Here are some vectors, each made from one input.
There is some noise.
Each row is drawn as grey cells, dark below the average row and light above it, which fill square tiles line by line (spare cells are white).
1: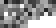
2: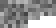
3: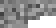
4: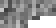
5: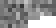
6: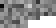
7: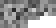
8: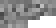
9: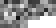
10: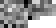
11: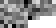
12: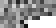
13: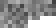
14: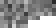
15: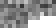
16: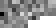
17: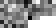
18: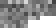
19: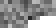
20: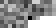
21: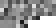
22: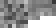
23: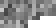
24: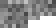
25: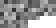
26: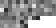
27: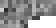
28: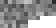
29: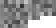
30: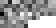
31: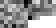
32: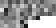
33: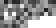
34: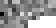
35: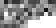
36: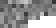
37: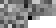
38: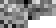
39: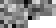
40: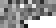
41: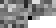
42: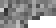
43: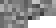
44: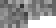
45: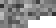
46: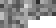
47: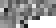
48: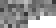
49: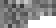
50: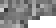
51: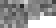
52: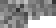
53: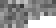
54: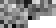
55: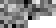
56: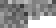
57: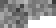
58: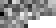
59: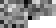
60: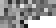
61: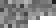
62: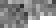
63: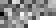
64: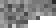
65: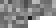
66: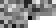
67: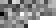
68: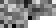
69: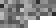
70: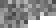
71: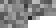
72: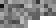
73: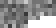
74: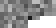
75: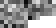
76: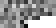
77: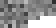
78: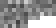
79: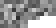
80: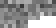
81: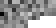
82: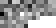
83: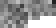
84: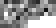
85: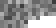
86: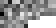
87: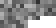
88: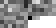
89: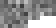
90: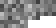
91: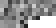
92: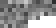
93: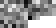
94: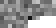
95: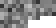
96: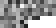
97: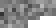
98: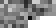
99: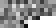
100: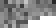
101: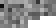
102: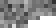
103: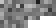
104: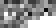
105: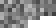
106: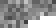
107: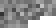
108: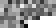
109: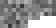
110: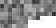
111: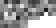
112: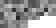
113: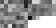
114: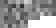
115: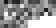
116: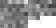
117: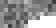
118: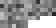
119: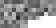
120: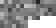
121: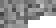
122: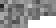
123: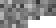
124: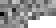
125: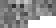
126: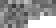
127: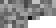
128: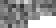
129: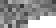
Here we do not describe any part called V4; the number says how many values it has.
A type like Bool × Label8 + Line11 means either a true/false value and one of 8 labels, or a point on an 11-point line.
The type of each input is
Tree11 + Tree12 + V4.
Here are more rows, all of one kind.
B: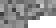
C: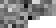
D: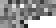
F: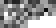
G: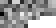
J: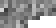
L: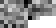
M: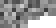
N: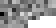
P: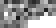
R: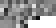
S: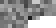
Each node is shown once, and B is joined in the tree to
J, M, N and S.
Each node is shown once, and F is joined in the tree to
P.
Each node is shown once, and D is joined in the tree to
R.
